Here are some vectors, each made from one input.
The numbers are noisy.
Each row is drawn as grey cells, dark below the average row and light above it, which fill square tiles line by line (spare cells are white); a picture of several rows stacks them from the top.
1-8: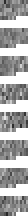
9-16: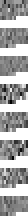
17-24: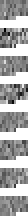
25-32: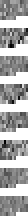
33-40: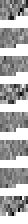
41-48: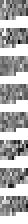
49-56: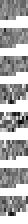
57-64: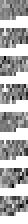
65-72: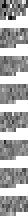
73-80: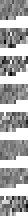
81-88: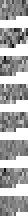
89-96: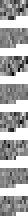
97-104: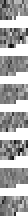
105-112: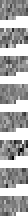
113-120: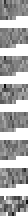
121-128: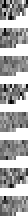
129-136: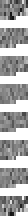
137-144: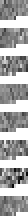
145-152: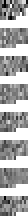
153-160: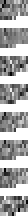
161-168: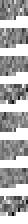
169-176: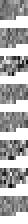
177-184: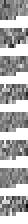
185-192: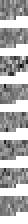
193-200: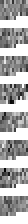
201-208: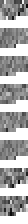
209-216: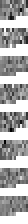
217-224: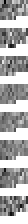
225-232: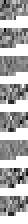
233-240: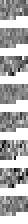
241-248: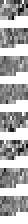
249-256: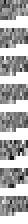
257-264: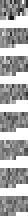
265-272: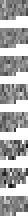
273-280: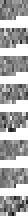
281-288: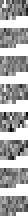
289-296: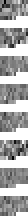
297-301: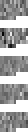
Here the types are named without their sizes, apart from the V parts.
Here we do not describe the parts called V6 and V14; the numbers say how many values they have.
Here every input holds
a true/false value and a value of V6, together with either a point on a line, or a value of V14.
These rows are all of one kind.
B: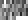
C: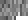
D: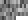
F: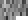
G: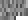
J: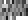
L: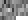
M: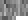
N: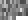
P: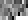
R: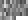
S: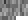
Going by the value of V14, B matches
C, G, R and S.
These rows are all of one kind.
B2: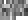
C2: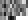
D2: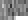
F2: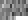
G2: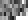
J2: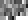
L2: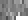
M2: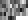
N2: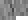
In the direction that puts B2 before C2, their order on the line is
B2, C2, L2, N2, M2, G2, J2, D2, F2.
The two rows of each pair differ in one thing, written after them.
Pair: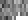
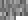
the value of V6
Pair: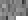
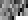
the true/false value
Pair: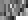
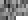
the true/false value
